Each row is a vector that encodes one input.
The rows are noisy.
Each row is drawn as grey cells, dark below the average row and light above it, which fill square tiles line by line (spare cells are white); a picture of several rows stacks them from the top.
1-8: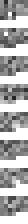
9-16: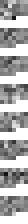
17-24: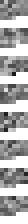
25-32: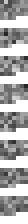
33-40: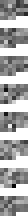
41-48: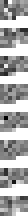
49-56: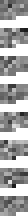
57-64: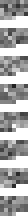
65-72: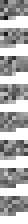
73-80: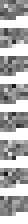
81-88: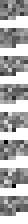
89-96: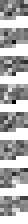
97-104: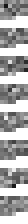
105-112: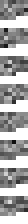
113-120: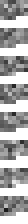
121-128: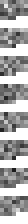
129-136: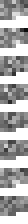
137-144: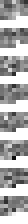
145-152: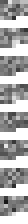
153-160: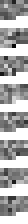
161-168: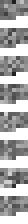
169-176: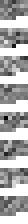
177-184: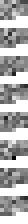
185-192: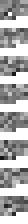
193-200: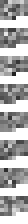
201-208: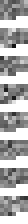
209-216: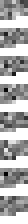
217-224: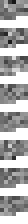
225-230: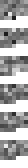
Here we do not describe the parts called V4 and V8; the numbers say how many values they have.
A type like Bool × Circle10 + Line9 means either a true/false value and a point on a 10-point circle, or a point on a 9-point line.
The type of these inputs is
Bool × Line7 + V4 × V8.
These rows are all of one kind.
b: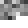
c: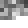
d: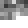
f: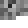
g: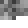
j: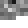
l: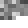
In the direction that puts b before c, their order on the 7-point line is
j, b, l, f, c, d, g.
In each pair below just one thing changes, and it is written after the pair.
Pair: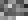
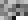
the value of V4
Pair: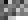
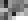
the value of V4
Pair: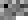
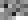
the value of V8
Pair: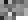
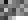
the value of V4
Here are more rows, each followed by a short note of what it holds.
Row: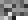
a value of V4 and a value of V8
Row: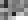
a value of V4 and a value of V8
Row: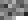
a value of V4 and a value of V8
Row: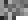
a value of V4 and a value of V8
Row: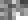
a point on a 7-point line and a true/false value
